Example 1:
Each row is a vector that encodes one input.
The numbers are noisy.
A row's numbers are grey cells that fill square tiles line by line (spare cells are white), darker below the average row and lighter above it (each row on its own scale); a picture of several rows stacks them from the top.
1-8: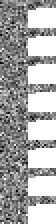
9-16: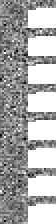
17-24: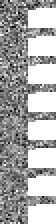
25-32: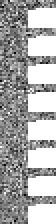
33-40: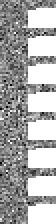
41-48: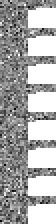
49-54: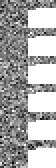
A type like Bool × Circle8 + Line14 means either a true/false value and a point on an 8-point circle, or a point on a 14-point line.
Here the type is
Label5.
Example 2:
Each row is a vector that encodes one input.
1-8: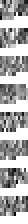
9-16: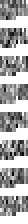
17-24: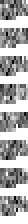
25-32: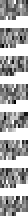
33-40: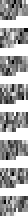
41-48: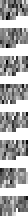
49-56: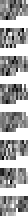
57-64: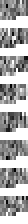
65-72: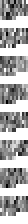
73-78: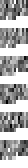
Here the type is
Label6.
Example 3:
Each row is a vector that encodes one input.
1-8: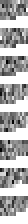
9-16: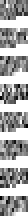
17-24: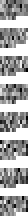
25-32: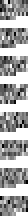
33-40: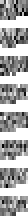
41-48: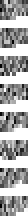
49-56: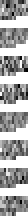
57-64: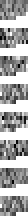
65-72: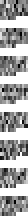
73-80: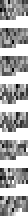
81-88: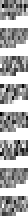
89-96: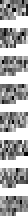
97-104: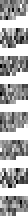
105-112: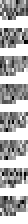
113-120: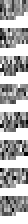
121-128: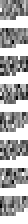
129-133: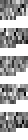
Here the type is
Circle18.
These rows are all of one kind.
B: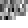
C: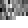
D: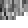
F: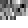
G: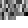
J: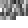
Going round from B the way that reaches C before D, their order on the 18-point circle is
B, F, J, G, C, D.
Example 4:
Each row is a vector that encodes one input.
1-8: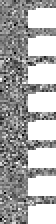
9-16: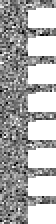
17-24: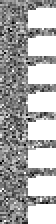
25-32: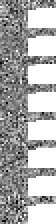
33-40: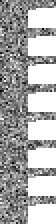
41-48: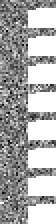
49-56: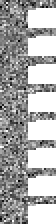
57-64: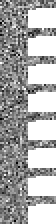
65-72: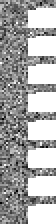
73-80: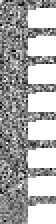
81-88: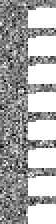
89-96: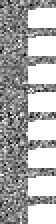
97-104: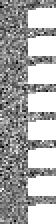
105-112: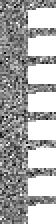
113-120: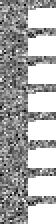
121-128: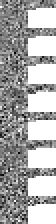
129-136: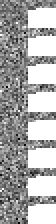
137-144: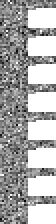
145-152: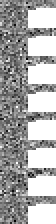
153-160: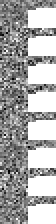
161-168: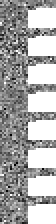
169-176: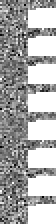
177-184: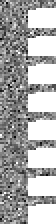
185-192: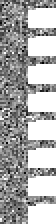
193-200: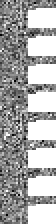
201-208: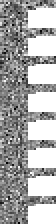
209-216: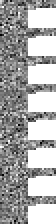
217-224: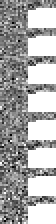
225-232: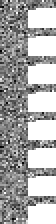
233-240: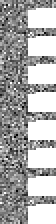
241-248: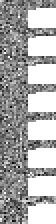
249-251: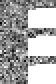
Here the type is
Label7.
